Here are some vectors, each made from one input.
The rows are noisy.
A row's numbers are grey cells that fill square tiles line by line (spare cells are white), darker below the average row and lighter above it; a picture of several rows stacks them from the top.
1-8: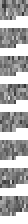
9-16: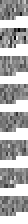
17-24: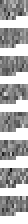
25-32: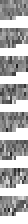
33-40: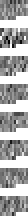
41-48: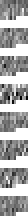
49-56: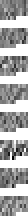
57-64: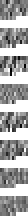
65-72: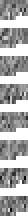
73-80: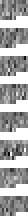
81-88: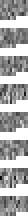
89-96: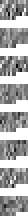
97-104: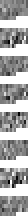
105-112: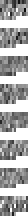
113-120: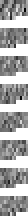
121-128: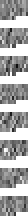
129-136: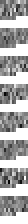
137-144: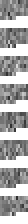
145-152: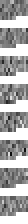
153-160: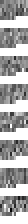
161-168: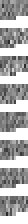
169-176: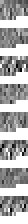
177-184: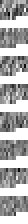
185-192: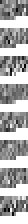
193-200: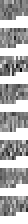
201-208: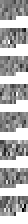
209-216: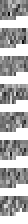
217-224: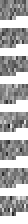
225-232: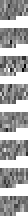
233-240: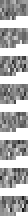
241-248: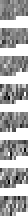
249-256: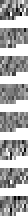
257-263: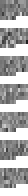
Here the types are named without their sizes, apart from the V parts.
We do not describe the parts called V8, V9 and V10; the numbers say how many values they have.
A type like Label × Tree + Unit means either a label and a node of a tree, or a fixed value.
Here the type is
Label × Label × Tree × V8 × V9 × V10.
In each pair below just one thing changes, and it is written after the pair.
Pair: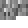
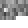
the value of V9
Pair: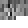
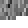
the value of V8
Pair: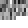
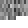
the value of V9
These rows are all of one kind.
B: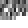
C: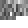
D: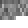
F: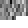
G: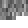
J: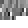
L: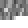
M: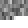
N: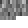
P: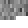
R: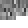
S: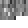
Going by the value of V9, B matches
D and J.
